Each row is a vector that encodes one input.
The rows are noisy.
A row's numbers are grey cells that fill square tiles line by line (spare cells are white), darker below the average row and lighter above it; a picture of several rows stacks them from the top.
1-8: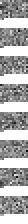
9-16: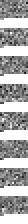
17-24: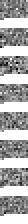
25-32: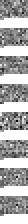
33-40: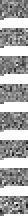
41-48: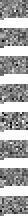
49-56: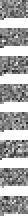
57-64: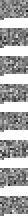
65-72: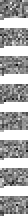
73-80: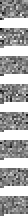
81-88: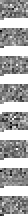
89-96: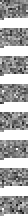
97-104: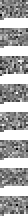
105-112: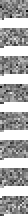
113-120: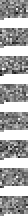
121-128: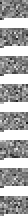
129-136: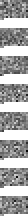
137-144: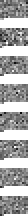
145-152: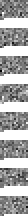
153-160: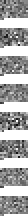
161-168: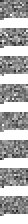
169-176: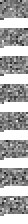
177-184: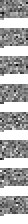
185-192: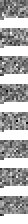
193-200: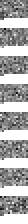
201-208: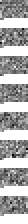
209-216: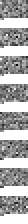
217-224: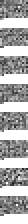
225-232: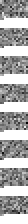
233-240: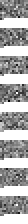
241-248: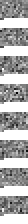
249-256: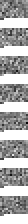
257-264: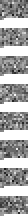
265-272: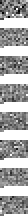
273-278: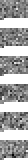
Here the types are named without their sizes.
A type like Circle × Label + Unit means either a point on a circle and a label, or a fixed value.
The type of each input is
Bool × Bool × Bool × Label + List(Circle).
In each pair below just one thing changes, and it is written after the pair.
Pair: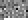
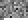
one of the three true/false values
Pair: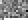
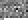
one of the three true/false values
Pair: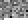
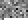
the label
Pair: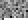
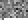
one of the three true/false values
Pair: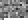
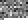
the label
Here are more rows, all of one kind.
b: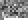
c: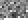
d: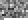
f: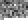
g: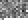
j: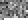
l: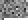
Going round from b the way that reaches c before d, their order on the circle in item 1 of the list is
b, g, c, l, d, f, j.
